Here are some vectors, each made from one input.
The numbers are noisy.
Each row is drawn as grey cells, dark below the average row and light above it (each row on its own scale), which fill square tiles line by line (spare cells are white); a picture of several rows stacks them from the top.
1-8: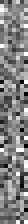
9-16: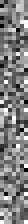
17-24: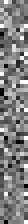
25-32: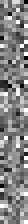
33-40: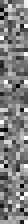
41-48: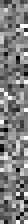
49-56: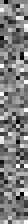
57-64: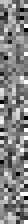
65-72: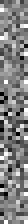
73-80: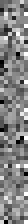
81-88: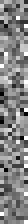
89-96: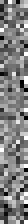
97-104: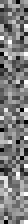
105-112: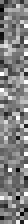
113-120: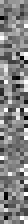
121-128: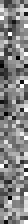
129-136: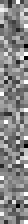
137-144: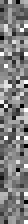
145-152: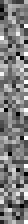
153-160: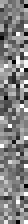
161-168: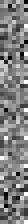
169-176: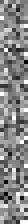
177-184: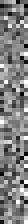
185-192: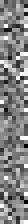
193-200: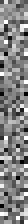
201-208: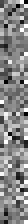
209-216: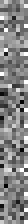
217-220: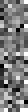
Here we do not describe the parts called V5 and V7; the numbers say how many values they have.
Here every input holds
a node of a 12-node tree and a value of V7, together with either four true/false values, or a value of V5.
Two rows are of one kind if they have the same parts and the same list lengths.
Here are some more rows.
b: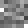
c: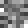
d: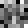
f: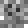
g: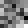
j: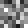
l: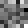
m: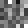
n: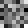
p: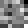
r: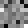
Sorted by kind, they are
b, c, d, g, l, m
f, j, n, p, r

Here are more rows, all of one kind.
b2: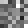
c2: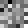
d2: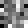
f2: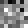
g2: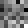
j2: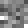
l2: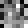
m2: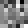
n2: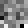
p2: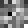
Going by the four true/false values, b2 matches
f2 and m2.
